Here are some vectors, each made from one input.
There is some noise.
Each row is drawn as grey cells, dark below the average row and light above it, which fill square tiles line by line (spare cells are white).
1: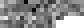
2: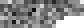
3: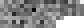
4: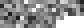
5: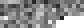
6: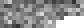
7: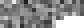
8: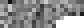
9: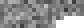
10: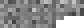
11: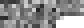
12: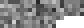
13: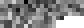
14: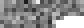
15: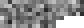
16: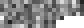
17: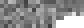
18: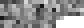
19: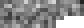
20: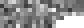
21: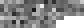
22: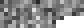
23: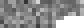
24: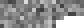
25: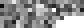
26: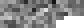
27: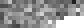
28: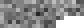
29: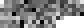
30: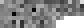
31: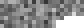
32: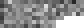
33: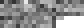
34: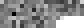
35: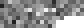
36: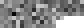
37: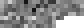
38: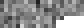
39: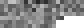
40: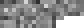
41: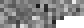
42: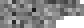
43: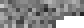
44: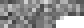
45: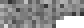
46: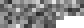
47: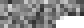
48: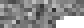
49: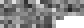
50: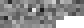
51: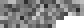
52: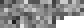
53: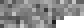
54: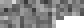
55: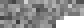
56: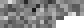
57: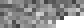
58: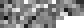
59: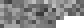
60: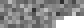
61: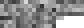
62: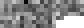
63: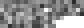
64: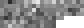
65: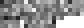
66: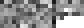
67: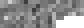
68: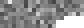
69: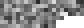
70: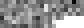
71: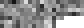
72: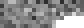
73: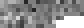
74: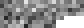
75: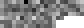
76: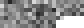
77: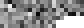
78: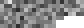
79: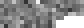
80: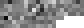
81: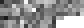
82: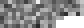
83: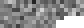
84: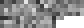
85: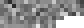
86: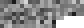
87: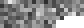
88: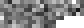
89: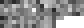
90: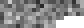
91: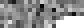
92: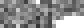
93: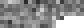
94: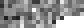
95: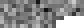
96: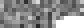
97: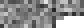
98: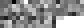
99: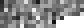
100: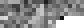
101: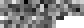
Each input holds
a true/false value, together with either a fixed value, or a node of a 10-node tree.
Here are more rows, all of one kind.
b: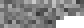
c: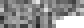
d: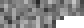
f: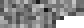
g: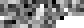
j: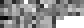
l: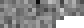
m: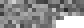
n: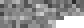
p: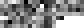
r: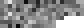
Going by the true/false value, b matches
d, f, j and l.
